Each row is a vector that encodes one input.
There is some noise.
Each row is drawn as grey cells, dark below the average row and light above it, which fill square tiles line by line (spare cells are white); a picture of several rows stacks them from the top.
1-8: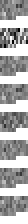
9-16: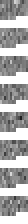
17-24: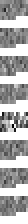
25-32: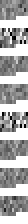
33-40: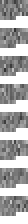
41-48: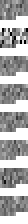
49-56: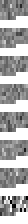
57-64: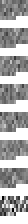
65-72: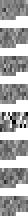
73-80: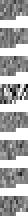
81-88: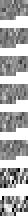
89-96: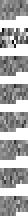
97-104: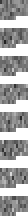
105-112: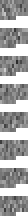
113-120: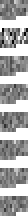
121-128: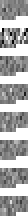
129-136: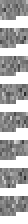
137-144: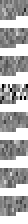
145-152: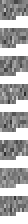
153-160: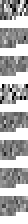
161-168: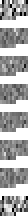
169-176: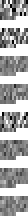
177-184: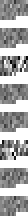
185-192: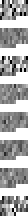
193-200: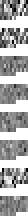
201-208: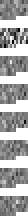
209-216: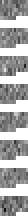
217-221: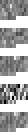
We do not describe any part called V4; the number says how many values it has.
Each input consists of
either a point on each of two 3-point lines, or a point on an 8-point line, a node of an 8-node tree, three true/false values and a value of V4.
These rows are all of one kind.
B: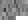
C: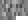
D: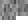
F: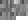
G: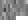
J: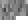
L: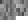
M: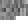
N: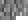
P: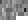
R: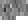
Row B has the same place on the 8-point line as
D, L, P and R.
